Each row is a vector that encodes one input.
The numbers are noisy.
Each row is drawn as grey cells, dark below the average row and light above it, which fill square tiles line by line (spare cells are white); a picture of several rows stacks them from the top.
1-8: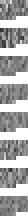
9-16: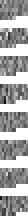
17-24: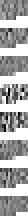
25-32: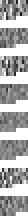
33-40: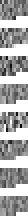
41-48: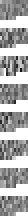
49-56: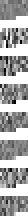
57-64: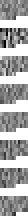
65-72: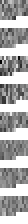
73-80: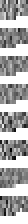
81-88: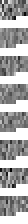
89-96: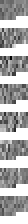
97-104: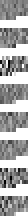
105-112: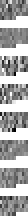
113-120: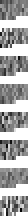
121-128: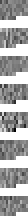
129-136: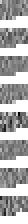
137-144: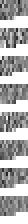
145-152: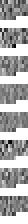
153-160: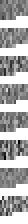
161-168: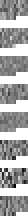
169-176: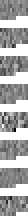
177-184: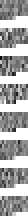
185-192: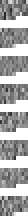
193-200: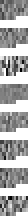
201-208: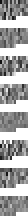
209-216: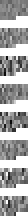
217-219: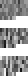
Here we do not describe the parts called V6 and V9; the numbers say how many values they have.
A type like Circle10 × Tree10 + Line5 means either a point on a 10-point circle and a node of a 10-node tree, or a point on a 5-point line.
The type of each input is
(Bool × Bool × Bool + V9) × Line7 + Line4 + V6.
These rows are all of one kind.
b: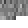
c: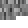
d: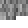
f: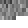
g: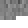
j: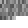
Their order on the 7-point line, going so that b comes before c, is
g, d, b, c, f, j.
